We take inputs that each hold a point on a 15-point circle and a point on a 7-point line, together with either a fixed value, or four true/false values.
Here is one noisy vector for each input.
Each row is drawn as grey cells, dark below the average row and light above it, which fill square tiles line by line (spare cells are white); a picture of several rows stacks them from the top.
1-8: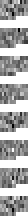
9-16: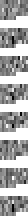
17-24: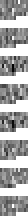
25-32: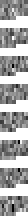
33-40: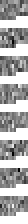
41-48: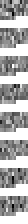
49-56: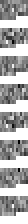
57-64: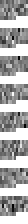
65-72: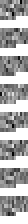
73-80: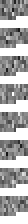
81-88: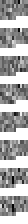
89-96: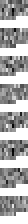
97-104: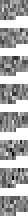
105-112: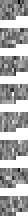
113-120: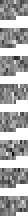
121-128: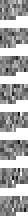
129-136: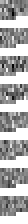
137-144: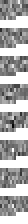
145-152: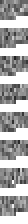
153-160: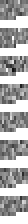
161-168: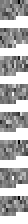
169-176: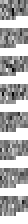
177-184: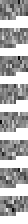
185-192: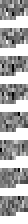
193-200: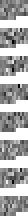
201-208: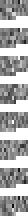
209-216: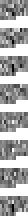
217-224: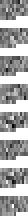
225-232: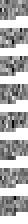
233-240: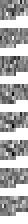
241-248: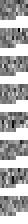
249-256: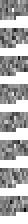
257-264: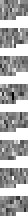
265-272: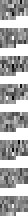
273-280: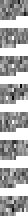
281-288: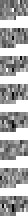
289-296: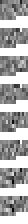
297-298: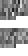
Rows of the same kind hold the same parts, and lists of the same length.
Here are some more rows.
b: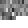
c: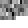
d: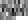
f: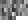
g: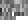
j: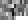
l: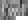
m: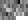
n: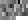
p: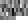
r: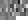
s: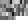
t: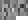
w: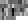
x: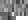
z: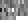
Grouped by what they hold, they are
b, f, g, l, m, n, r, t, x, z
c, d, j, p, s, w

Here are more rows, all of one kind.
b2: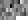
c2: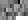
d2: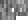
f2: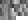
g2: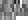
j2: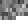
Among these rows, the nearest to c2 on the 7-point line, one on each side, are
b2 and j2.
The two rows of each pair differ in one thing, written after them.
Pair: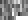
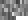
the place on the 7-point line
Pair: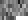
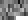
the place on the 15-point circle
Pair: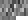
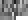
the place on the 15-point circle
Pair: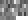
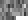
the place on the 7-point line
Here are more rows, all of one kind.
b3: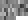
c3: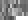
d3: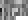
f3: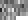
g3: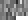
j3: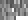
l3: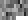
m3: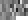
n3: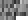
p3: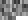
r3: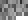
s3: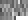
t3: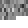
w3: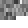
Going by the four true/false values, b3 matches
f3, t3 and w3.
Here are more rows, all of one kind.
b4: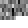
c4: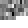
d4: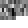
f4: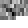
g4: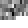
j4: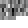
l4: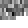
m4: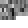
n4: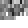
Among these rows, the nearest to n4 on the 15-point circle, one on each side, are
c4 and j4.
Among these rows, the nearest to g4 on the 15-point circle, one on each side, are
b4 and c4.
